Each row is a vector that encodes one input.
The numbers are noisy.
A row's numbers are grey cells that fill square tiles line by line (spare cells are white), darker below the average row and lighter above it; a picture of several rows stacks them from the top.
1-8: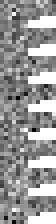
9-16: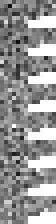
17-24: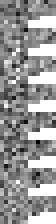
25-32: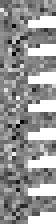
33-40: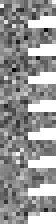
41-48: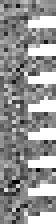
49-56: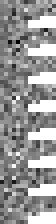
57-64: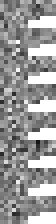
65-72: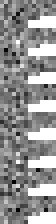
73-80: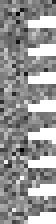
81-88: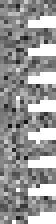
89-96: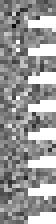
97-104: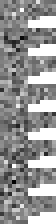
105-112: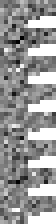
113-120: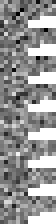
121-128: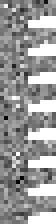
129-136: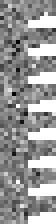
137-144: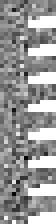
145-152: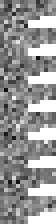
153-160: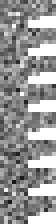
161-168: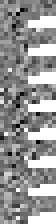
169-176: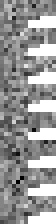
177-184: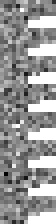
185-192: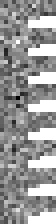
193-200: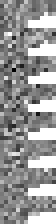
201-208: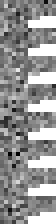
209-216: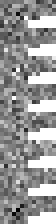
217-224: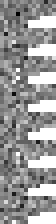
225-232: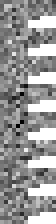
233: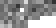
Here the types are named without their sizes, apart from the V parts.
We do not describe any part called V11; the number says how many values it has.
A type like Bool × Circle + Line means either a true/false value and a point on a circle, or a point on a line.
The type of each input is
(Bool × Bool × Bool × Bool + (Tree + Unit) × V11) × Tree × Tree.
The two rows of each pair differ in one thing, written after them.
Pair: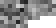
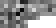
the value of V11
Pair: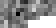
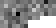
the node of one of the two trees
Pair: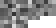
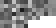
the value of V11
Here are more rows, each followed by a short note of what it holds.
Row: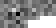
a node of each of two trees and a value of V11
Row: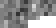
a node of each of two trees and a value of V11
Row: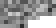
a node of each of two trees and four true/false values
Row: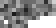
a node of each of three trees and a value of V11
